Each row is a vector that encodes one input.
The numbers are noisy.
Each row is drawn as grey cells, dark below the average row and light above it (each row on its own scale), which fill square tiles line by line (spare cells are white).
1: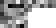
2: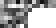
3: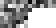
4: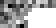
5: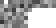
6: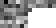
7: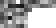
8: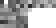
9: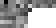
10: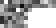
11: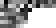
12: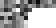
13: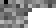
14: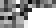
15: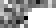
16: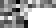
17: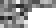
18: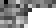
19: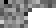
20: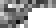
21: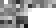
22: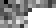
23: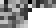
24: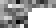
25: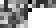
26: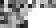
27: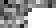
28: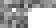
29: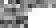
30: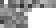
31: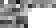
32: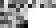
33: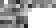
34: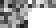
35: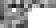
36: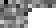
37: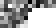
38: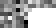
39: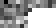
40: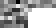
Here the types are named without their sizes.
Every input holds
a point on each of two lines and a true/false value.
